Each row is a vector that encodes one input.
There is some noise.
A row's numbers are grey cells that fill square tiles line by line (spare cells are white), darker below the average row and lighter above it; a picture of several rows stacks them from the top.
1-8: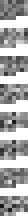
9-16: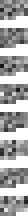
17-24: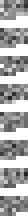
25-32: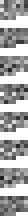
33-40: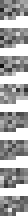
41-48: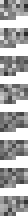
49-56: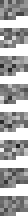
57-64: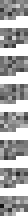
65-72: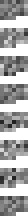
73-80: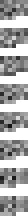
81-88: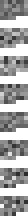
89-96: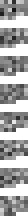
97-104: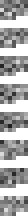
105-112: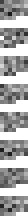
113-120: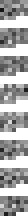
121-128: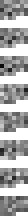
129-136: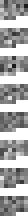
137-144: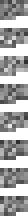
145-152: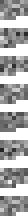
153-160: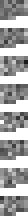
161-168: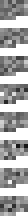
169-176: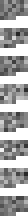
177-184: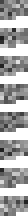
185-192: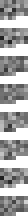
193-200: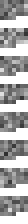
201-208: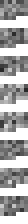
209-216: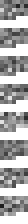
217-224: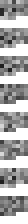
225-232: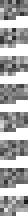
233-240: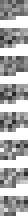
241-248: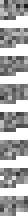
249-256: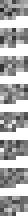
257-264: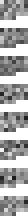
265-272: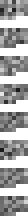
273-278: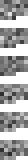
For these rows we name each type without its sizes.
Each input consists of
a point on a circle and a true/false value.
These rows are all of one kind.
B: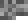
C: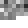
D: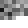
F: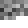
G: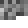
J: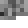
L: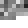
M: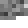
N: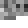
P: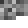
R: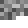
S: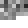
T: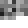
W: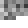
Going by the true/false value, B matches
G, J, M and P.
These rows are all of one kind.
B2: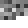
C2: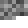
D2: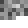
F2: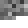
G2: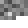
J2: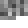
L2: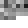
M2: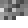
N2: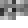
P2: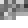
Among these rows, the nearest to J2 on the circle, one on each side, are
F2 and N2.
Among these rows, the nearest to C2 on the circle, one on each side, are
D2 and F2.
